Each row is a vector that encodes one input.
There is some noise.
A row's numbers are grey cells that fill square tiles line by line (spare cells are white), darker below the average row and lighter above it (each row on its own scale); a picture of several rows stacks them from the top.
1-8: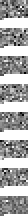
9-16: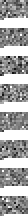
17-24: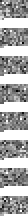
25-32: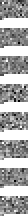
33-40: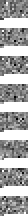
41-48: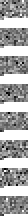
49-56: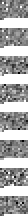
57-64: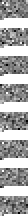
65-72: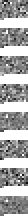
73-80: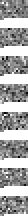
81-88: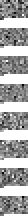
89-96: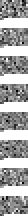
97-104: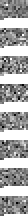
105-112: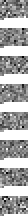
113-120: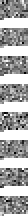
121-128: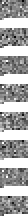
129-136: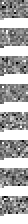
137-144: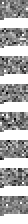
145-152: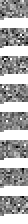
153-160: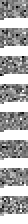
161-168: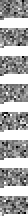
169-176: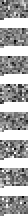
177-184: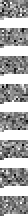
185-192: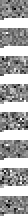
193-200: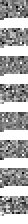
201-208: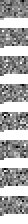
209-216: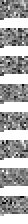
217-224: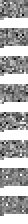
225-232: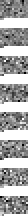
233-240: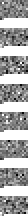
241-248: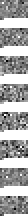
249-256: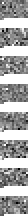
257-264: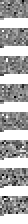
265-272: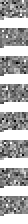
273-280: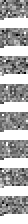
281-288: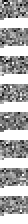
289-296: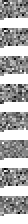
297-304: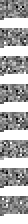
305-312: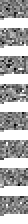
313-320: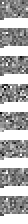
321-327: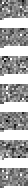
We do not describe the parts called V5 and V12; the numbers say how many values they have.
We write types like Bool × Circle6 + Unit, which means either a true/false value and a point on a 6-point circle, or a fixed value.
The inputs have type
Bool × Bool × Bool + (Line7 + V5) × V12 + Tree8.
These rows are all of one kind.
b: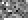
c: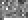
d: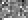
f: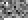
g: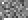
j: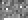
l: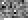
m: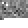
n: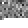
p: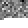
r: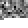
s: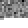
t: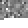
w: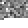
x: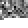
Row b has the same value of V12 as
f, m, r and x.
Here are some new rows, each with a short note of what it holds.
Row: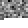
a point on a 7-point line and a value of V12
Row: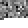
a node of an 8-node tree
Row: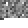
a point on a 7-point line and a value of V12
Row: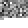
three true/false values
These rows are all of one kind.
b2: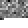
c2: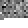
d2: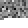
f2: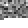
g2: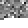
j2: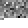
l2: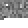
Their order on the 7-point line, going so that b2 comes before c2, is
j2, g2, l2, d2, f2, b2, c2.
